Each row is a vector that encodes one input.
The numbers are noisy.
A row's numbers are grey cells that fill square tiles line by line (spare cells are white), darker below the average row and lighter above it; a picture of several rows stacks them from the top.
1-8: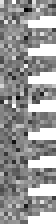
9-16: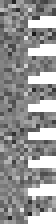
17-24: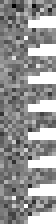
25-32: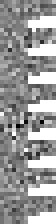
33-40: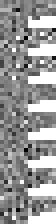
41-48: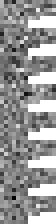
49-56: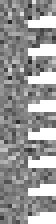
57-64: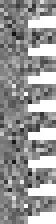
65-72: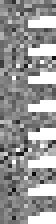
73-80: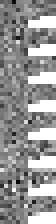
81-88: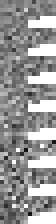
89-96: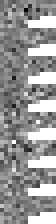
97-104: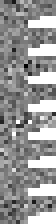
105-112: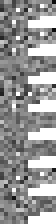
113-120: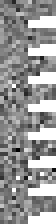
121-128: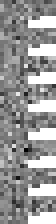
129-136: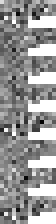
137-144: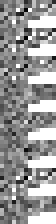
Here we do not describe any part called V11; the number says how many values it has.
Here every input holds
either a fixed value, or a node of a 7-node tree, or a true/false value and a value of V11.
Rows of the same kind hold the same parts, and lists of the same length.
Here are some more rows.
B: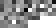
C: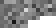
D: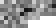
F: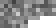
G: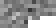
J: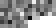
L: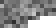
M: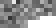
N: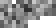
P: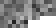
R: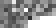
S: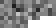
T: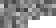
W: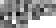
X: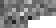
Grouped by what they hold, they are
B, D, J, N
C, F, G, L, M, P, R, S, T, X
W

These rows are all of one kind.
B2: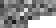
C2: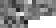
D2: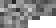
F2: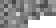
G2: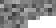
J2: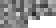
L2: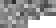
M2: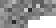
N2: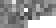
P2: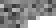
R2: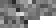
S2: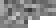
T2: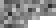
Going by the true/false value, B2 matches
G2, M2, N2 and P2.
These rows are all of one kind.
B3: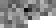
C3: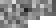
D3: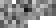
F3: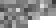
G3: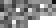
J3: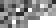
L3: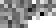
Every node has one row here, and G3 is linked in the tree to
F3 and J3.
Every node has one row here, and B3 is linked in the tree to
F3 and L3.
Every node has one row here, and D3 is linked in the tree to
C3.
